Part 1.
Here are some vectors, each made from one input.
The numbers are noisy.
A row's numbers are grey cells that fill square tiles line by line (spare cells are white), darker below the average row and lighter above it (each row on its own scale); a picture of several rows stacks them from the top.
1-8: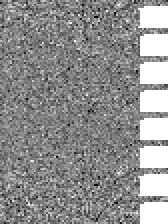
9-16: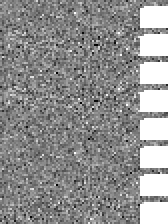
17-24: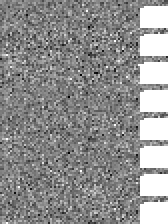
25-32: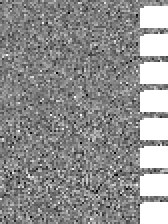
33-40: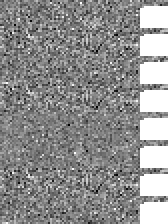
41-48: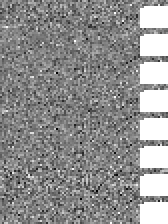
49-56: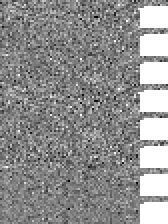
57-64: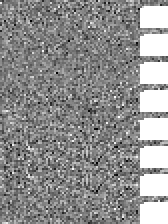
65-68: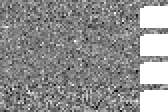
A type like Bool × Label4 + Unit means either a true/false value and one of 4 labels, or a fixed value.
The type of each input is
Tree9 + Unit.
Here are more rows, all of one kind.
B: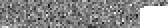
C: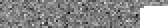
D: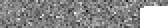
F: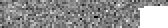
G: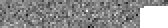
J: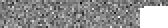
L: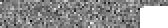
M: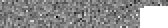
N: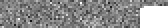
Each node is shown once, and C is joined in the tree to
B, D and F.
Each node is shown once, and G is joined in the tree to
B.
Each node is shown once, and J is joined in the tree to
M.
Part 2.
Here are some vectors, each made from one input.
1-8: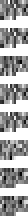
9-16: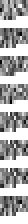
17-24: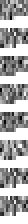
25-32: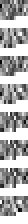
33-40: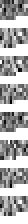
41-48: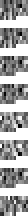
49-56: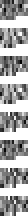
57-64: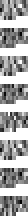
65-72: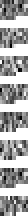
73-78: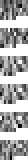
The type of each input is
Line7.
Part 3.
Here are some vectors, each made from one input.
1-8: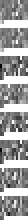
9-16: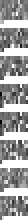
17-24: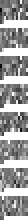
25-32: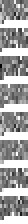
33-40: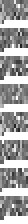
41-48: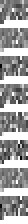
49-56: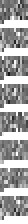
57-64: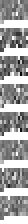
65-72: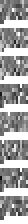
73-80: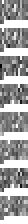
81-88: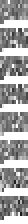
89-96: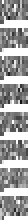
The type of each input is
Label8.
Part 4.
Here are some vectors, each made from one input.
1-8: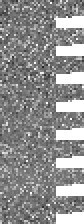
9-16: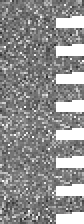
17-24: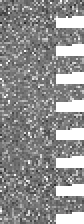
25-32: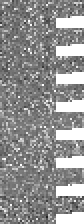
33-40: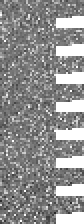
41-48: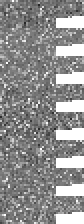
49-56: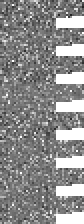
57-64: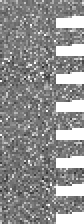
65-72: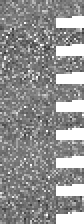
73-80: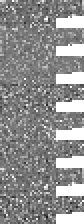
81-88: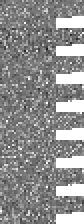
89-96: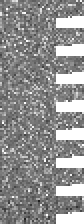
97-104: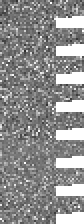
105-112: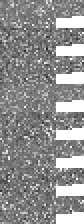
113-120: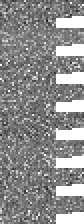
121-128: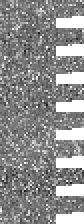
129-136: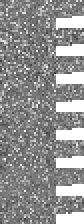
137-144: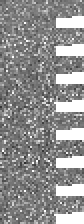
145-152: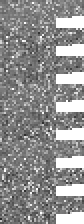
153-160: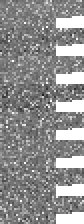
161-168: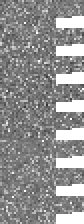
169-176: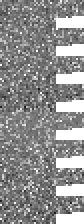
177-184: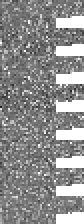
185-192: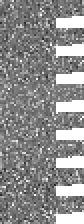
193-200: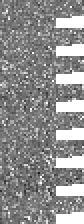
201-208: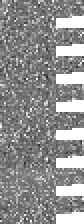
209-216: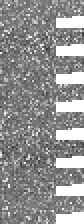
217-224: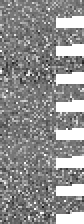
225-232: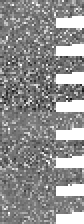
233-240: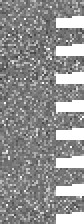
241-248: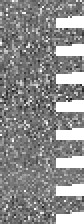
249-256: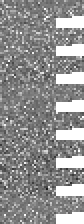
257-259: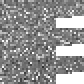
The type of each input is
Label6.
